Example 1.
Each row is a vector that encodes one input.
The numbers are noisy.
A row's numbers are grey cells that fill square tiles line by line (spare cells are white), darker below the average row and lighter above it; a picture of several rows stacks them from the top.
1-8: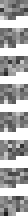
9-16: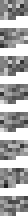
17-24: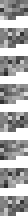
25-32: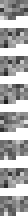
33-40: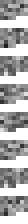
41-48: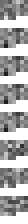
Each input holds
three true/false values.
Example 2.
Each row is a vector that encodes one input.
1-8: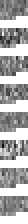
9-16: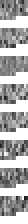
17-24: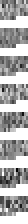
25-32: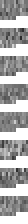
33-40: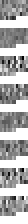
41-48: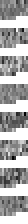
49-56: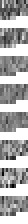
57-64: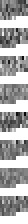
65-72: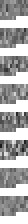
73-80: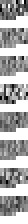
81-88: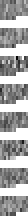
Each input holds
a point on an 8-point line.
